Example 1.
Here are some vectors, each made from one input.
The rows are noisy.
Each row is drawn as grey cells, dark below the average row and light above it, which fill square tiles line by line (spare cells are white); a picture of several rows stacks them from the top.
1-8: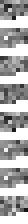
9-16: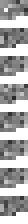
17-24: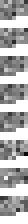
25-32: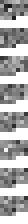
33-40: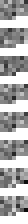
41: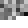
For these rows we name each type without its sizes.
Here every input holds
a label.
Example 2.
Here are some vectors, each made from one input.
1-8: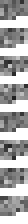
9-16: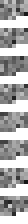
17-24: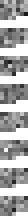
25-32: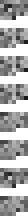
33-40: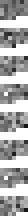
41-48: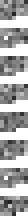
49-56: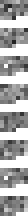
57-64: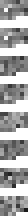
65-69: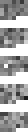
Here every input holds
one of 7 labels.
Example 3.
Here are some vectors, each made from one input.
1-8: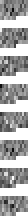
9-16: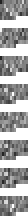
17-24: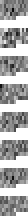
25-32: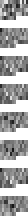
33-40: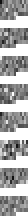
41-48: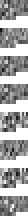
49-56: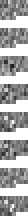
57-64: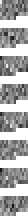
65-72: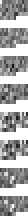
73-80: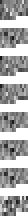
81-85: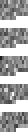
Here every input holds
either a point on an 8-point circle, or a fixed value.
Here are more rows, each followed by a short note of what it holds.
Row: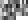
a fixed value
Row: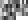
a fixed value
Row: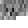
a point on an 8-point circle
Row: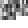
a fixed value
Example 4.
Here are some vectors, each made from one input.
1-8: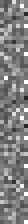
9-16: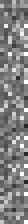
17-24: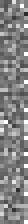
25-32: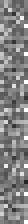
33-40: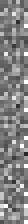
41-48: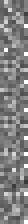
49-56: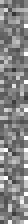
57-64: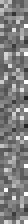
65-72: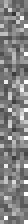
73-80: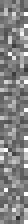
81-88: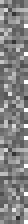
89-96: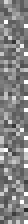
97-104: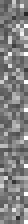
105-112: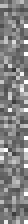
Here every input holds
a point on a 17-point line.
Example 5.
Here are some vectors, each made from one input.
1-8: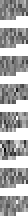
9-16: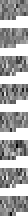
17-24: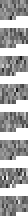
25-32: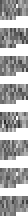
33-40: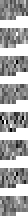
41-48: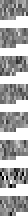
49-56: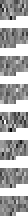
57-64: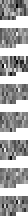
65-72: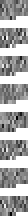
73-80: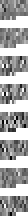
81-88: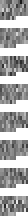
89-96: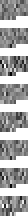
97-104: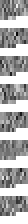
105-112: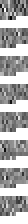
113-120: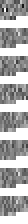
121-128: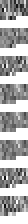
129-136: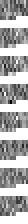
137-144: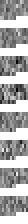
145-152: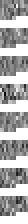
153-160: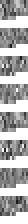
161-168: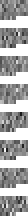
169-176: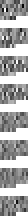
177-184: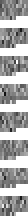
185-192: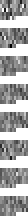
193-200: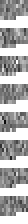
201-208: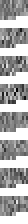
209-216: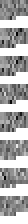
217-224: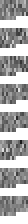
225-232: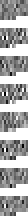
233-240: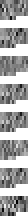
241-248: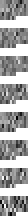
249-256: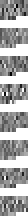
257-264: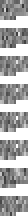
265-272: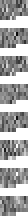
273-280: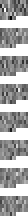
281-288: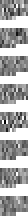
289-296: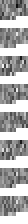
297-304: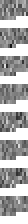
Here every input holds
a point on a 9-point line.
